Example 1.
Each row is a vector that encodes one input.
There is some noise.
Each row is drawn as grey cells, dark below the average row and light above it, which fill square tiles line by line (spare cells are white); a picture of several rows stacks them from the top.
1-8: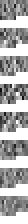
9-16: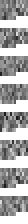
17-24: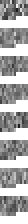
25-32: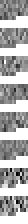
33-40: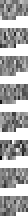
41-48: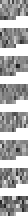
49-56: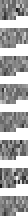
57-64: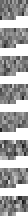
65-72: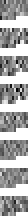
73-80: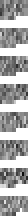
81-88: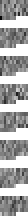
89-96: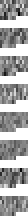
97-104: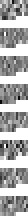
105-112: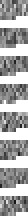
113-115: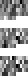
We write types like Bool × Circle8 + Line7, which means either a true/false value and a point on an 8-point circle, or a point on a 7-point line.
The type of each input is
(Line7 + Line11) × Tree12.
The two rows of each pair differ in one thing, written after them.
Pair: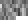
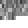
the place on the 11-point line
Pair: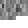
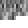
the place on the 11-point line
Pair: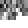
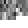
the place on the 11-point line
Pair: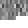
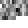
the place on the 11-point line
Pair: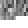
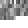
the place on the 11-point line
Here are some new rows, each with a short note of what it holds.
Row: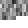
a point on an 11-point line and a node of a 12-node tree
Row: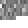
a point on an 11-point line and a node of a 12-node tree
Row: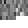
a point on an 11-point line and a node of a 12-node tree
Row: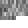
a point on an 11-point line and a node of a 12-node tree
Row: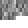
a point on an 11-point line and a node of a 12-node tree
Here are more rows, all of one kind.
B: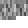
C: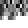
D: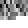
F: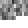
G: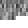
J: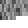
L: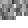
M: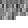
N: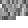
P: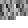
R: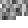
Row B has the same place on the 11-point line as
N and R.
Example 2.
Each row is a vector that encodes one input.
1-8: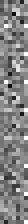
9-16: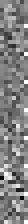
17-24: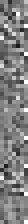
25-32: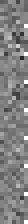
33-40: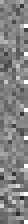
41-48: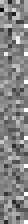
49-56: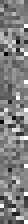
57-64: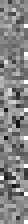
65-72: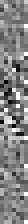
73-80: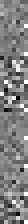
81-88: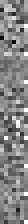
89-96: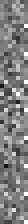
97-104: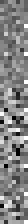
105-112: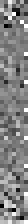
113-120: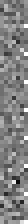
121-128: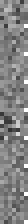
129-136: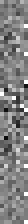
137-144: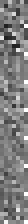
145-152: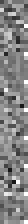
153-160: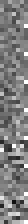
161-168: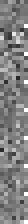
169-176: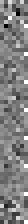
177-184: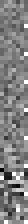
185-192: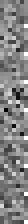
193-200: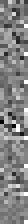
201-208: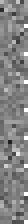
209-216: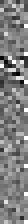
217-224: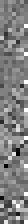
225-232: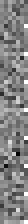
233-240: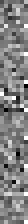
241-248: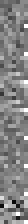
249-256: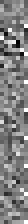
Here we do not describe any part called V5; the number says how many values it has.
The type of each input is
Bool × V5 + Label10.
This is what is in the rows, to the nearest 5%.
About 60% of them hold one of 10 labels. The rest hold a true/false value and a value of V5.
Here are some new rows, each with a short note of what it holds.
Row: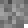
a true/false value and a value of V5
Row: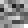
one of 10 labels
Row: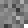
one of 10 labels
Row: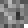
a true/false value and a value of V5
